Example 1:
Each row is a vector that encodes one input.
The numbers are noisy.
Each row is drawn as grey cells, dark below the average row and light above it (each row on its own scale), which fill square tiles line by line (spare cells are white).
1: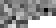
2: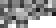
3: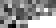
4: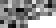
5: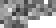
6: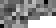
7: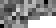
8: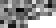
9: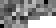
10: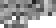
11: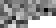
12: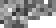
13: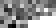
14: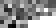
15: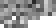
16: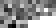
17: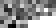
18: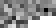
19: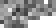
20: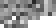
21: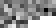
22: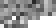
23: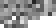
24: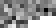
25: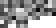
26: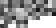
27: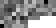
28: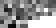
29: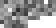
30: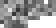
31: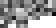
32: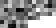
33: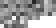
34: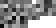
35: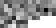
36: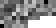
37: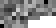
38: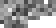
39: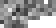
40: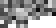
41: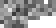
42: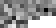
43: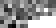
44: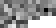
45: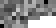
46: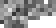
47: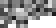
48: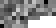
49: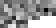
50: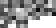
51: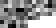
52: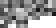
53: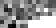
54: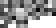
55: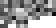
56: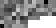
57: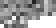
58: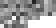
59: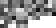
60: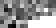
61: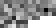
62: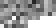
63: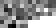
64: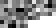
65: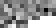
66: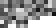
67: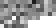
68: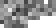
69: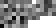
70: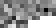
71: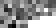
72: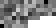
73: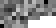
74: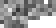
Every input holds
three true/false values.
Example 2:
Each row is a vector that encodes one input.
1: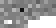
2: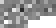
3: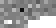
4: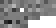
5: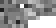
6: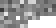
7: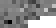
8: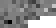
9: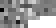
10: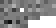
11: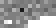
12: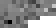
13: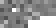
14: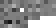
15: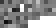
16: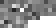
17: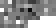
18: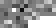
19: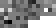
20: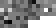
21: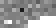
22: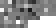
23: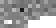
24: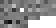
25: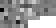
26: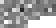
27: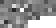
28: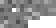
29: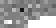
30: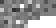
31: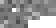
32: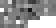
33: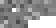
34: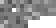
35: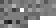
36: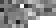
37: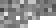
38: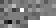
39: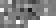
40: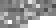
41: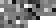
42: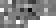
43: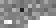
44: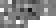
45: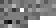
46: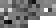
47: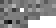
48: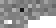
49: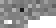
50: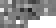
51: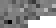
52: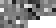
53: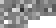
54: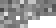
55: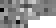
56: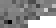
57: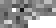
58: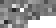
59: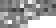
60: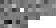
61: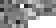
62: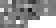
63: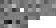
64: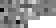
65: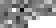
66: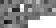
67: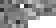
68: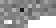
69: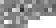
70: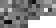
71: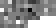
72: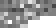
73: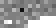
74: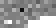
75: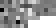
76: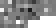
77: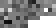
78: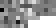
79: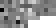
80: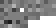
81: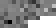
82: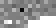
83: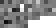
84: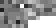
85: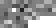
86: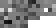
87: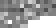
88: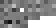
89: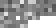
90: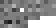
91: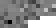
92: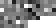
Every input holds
four true/false values.
